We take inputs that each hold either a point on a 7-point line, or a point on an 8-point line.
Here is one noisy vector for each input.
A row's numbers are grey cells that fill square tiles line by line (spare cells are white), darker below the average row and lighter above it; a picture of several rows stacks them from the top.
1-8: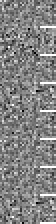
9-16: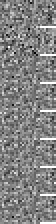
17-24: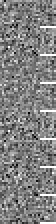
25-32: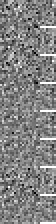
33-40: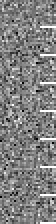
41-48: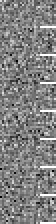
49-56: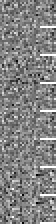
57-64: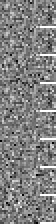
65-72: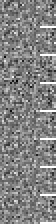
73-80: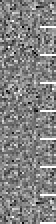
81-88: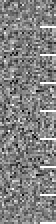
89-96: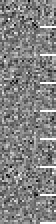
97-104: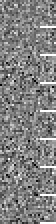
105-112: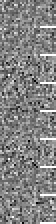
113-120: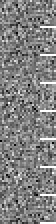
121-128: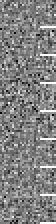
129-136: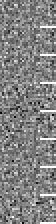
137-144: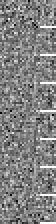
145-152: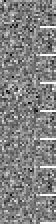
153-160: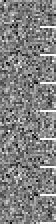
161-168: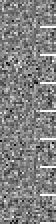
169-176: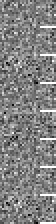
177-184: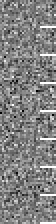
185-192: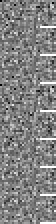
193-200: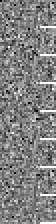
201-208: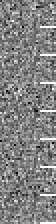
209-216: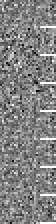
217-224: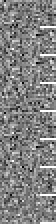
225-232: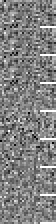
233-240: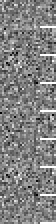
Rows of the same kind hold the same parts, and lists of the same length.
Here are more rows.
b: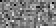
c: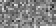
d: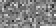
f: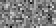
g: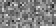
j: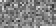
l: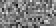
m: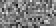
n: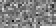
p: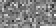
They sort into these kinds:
b, f, l, m
c, d, g, j, n, p

